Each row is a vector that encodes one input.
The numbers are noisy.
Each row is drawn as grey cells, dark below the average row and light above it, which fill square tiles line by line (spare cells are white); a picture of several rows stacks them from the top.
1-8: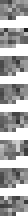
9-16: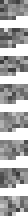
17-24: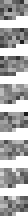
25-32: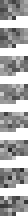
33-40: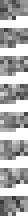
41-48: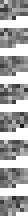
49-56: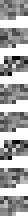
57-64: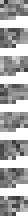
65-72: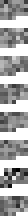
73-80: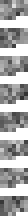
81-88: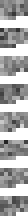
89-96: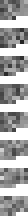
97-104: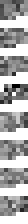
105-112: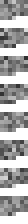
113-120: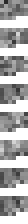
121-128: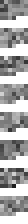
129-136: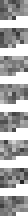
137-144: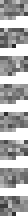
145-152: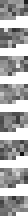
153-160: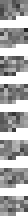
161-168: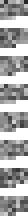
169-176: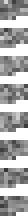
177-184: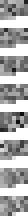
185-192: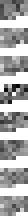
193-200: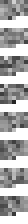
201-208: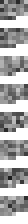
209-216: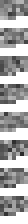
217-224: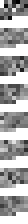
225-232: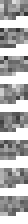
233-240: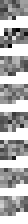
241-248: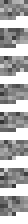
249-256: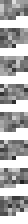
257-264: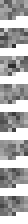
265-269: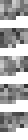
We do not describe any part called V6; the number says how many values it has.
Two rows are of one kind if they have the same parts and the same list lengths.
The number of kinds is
3.
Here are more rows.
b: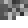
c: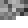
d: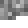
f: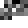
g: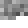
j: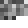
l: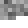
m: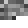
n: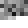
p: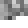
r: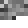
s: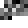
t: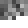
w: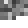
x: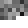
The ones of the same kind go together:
b, j, m, r, t, w, x
c, d, g, l, n, p
f, s

